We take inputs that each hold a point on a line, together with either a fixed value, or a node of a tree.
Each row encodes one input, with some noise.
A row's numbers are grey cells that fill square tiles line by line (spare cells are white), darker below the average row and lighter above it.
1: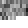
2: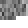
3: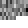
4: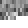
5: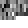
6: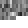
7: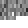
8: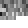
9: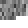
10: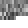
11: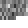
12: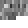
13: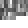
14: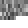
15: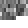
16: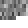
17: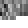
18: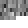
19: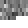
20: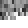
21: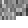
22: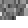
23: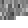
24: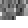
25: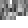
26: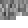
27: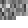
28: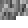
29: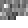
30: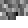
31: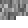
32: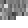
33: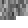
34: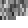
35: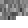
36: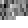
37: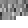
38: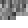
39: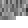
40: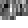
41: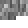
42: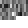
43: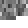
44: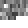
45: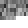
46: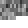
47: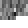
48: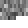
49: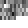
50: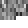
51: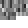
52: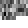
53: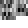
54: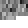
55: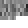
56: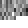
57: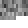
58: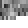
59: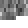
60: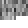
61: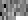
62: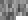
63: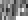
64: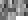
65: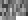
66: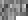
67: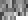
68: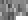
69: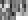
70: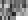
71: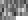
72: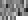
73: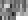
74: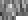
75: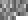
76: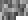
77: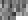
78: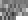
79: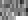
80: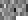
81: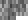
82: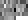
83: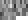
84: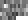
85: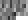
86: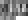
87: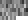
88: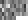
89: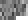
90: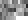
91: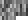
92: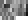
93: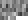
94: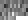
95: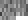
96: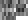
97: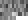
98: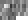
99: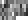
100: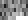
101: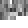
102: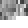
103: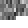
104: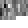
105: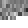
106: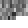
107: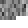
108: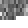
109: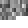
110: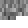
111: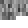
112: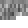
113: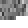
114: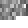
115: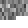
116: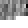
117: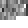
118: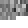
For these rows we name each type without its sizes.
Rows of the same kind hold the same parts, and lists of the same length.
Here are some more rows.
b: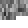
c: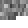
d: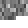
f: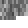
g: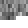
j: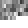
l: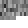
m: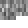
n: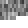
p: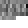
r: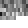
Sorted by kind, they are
b, c, d, f, g, m
j, l, n, p, r

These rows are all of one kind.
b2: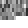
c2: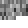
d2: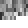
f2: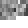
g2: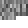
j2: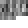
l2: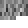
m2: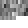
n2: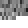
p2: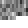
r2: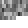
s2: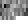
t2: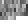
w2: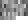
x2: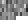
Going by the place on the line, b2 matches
f2, m2, s2 and w2.
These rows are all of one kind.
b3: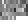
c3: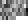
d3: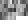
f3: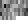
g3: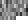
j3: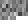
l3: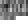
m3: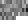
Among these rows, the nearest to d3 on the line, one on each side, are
b3 and c3.
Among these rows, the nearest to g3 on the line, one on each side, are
b3 and m3.
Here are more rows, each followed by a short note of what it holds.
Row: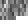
a point on a line
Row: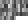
a point on a line and a node of a tree
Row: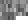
a point on a line
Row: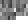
a point on a line
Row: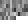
a point on a line and a node of a tree
